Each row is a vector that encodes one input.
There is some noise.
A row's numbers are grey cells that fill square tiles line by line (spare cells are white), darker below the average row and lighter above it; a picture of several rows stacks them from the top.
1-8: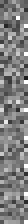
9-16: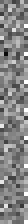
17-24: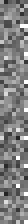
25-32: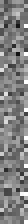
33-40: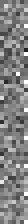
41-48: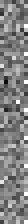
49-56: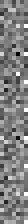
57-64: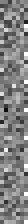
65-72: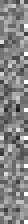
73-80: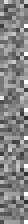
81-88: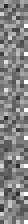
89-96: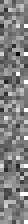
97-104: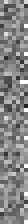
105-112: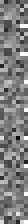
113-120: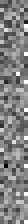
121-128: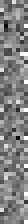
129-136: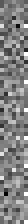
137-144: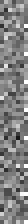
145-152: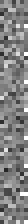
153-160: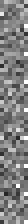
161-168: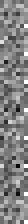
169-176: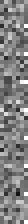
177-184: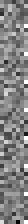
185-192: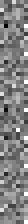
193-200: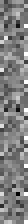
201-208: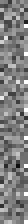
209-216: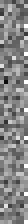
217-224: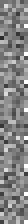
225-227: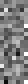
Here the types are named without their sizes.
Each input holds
either a label, or four true/false values.
